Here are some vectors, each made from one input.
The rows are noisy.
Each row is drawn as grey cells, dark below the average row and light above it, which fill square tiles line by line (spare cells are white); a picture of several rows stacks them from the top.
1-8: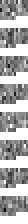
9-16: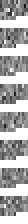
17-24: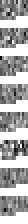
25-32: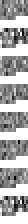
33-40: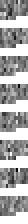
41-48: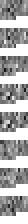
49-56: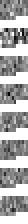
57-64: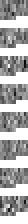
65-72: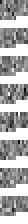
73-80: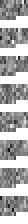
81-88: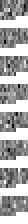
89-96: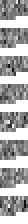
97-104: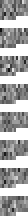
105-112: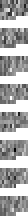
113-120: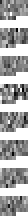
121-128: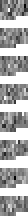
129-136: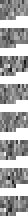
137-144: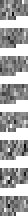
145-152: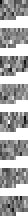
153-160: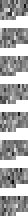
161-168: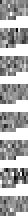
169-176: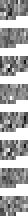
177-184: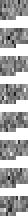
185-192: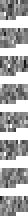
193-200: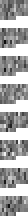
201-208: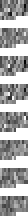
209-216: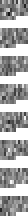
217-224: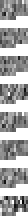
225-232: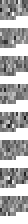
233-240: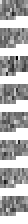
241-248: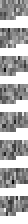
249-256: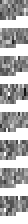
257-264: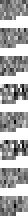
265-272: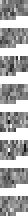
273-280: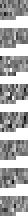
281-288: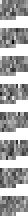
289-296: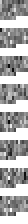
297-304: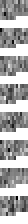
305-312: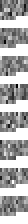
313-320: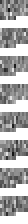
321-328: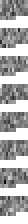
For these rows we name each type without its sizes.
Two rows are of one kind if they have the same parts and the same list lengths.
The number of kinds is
4.
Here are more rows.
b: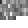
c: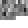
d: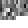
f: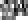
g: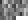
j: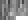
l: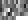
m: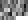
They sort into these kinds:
b, g
c, j
d, l, m
f

